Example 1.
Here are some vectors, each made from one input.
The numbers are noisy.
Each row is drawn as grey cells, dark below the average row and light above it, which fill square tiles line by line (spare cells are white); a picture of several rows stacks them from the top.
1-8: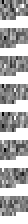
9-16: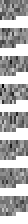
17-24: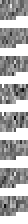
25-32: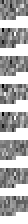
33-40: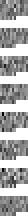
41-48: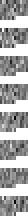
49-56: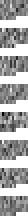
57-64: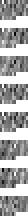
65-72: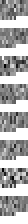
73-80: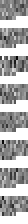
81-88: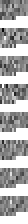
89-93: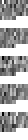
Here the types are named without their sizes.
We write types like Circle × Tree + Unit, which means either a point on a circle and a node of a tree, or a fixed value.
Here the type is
Bool × Bool × Bool × Bool.
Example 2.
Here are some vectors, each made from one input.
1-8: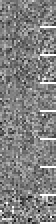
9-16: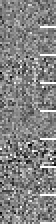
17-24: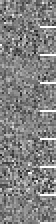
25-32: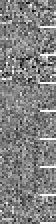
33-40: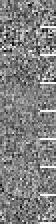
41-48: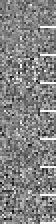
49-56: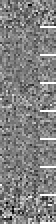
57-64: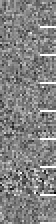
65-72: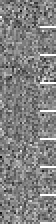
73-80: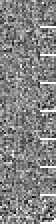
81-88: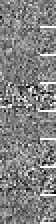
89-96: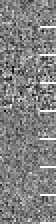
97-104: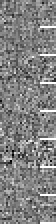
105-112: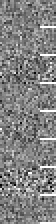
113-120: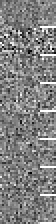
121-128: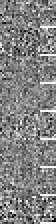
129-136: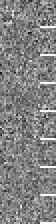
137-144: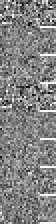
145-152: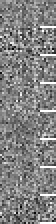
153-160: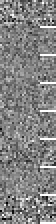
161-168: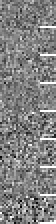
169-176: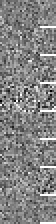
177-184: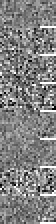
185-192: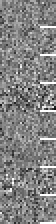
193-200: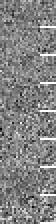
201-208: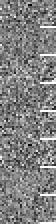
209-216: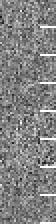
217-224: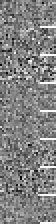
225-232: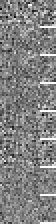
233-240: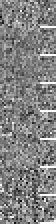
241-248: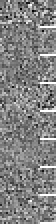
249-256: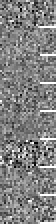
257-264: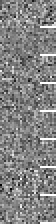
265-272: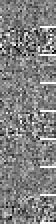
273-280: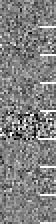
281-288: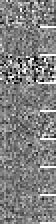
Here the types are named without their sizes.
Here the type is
Bool × Bool × Bool.
